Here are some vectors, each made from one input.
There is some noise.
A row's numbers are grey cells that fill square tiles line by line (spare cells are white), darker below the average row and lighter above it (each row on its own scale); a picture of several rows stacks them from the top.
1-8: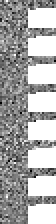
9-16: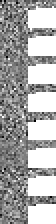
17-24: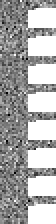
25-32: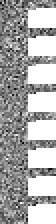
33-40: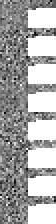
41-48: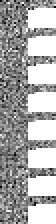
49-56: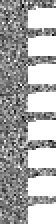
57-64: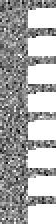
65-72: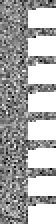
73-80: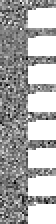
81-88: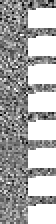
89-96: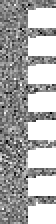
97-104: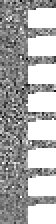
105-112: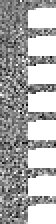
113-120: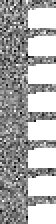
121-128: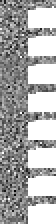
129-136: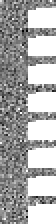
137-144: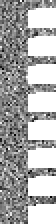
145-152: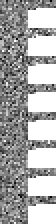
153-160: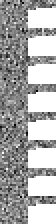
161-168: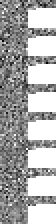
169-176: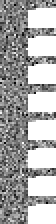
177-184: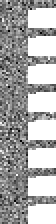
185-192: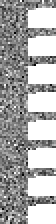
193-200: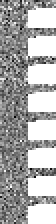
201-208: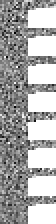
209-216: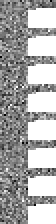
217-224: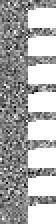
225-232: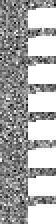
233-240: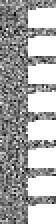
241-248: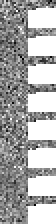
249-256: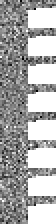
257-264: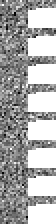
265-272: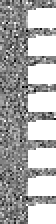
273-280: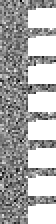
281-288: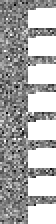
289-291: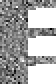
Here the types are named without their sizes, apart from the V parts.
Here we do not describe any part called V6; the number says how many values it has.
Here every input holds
a point on a line, together with a list of items, each either a point on a line, or a value of V6.
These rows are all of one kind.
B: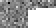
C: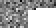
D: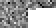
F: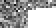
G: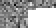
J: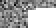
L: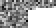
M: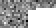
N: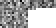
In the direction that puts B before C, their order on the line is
G, J, F, L, B, D, N, M, C.
